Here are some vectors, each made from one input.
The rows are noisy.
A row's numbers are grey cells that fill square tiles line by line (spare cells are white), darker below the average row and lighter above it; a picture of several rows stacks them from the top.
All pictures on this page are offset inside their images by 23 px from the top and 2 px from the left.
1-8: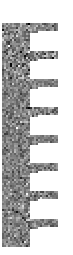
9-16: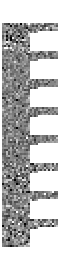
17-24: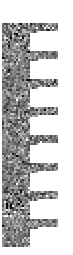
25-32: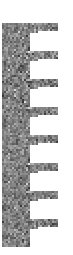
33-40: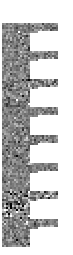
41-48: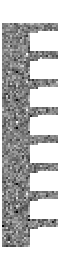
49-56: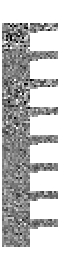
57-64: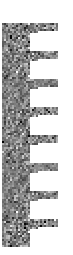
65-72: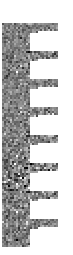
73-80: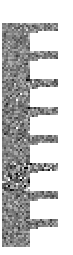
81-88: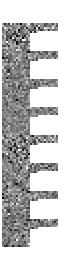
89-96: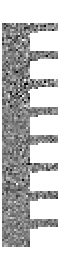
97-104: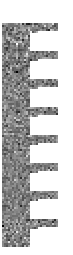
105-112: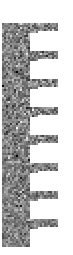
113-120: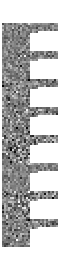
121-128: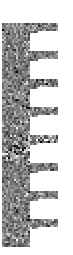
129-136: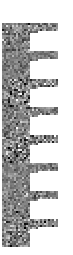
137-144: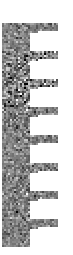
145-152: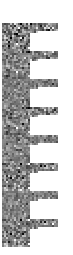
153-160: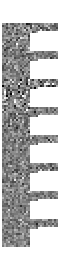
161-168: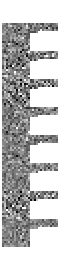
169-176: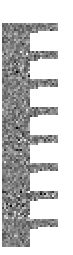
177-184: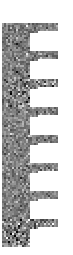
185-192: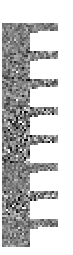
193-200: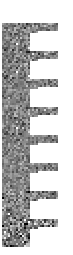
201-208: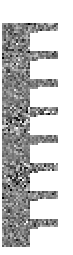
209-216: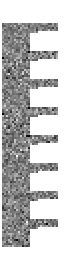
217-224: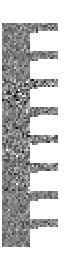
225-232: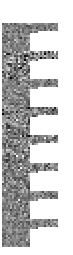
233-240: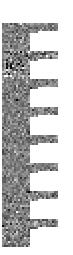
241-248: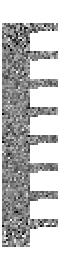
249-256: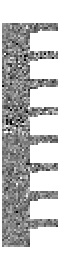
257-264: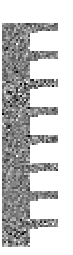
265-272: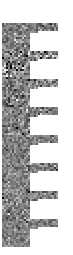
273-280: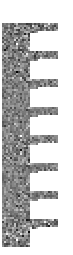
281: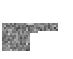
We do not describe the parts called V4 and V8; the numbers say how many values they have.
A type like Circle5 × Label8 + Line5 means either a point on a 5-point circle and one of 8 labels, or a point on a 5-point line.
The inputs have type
(Bool × (Line11 + V8) + Line7) × V4.
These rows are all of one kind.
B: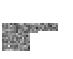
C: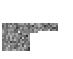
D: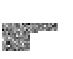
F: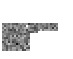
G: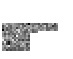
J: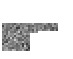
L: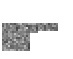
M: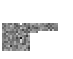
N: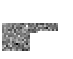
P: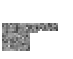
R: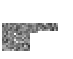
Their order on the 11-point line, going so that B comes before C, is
M, B, C, P, F, L, J, R, N, G, D.
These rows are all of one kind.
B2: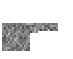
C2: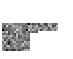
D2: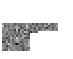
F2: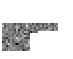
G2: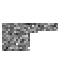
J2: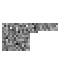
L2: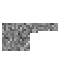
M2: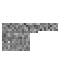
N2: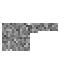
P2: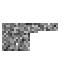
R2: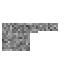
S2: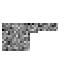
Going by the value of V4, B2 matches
L2, M2, N2 and R2.
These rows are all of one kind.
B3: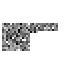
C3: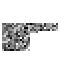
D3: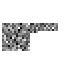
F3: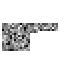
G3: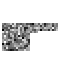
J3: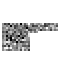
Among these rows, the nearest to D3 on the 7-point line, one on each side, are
B3 and F3.
